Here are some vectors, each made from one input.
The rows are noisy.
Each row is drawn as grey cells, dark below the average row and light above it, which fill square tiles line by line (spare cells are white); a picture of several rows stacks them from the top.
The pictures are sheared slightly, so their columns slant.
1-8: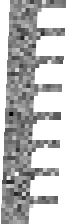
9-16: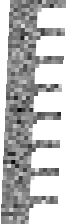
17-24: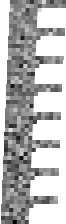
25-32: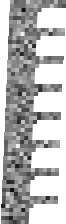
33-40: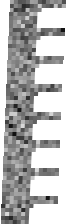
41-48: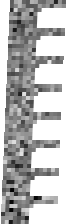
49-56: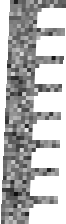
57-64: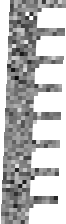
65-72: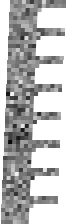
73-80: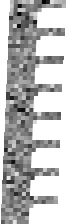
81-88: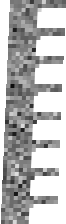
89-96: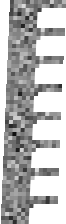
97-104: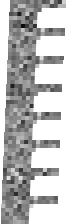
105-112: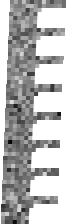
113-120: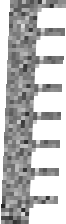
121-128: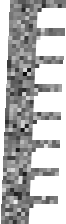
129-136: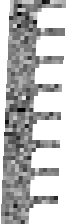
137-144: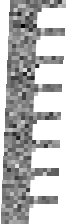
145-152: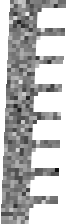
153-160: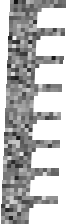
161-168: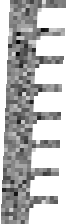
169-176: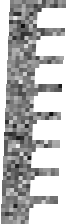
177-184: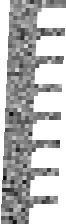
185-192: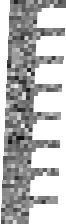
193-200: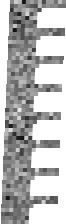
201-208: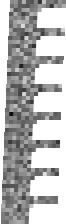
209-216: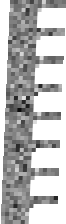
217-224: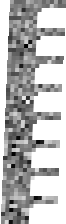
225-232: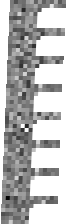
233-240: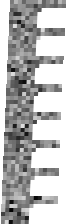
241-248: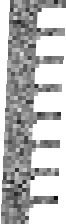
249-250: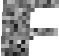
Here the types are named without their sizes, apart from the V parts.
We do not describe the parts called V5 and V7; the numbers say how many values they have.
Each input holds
either a value of V5 and a value of V7, or a list of points on a line.
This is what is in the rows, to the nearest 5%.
About 30% of them hold a value of V5 and a value of V7. The rest are lists of points on a line.
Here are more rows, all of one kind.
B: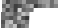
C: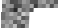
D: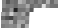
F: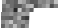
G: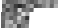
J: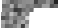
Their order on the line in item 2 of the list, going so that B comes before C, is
F, D, G, B, C, J.
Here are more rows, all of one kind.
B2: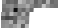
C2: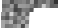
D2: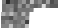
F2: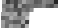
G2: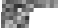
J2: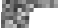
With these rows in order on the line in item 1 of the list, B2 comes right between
C2 and J2.
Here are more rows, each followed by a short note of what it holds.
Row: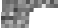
a list of two items
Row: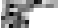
the empty list
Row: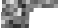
a value of V5 and a value of V7
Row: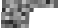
a value of V5 and a value of V7
